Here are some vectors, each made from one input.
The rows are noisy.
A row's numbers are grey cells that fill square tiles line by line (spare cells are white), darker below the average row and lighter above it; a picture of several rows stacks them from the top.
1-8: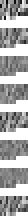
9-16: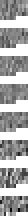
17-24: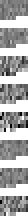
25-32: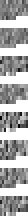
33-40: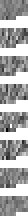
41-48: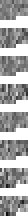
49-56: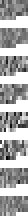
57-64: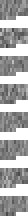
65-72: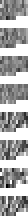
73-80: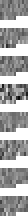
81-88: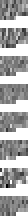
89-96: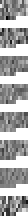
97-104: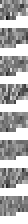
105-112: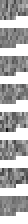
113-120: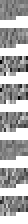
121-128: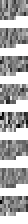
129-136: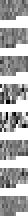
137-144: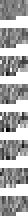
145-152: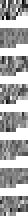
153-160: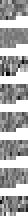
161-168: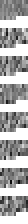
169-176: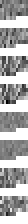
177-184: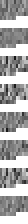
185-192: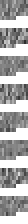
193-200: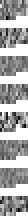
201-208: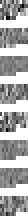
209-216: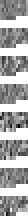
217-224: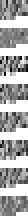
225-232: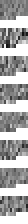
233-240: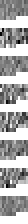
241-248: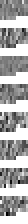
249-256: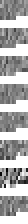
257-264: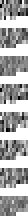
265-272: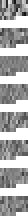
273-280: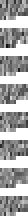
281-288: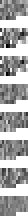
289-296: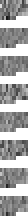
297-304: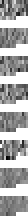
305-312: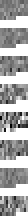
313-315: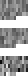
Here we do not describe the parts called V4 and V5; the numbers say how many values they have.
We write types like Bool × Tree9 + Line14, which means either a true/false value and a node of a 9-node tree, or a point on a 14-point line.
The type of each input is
(Bool × V5 + Line9) × V4.
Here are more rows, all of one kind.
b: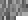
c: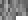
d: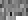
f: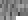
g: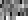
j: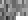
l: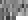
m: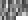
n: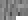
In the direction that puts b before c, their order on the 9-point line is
g, f, n, j, d, b, m, c, l.
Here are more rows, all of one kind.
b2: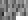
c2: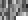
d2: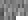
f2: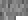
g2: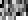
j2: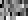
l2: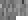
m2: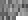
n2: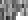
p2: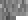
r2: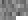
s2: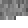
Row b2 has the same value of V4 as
d2, f2, l2 and s2.
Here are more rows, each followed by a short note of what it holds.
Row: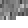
a point on a 9-point line and a value of V4
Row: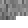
a point on a 9-point line and a value of V4
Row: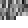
a point on a 9-point line and a value of V4
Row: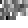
a true/false value, a value of V4 and a value of V5
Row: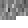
a true/false value, a value of V4 and a value of V5
